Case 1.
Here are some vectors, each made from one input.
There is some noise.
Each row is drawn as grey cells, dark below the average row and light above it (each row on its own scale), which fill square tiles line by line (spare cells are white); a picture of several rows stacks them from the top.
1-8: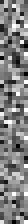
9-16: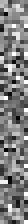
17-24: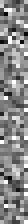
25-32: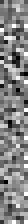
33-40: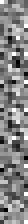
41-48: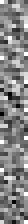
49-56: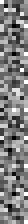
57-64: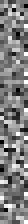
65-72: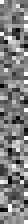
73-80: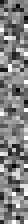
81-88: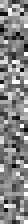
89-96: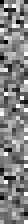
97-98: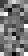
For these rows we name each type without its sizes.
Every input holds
a point on a line and a true/false value.
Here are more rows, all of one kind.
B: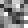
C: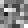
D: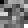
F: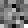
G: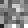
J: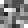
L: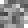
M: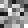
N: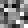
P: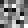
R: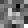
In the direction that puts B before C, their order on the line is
F, B, L, J, C, N, G, D, M, P, R.
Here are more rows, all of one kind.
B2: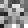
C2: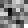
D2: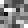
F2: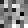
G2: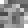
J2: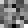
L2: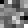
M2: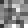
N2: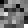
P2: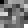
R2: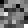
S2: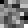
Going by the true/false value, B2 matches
C2, F2, G2 and M2.
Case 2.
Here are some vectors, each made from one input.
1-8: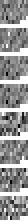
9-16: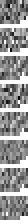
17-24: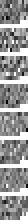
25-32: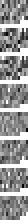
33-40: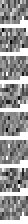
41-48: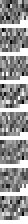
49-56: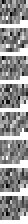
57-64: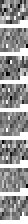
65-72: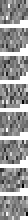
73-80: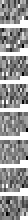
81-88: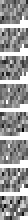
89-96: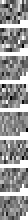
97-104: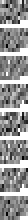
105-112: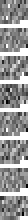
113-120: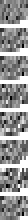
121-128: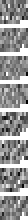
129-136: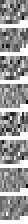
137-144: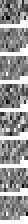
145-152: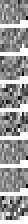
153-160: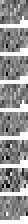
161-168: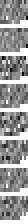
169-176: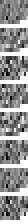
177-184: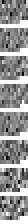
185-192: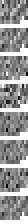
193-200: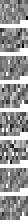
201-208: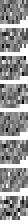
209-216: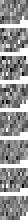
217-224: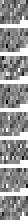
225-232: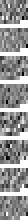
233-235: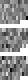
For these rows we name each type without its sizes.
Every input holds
either a fixed value, or a node of a tree and a true/false value.
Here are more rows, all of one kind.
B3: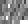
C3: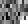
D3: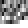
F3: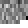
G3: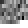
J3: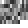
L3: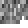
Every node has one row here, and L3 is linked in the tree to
B3 and F3.
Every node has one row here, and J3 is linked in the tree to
B3 and C3.
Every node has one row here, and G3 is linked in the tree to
D3.
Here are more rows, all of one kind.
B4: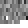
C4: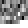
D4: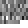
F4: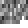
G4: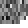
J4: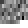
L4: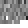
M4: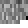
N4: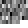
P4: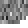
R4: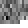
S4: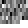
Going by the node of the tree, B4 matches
F4 and L4.
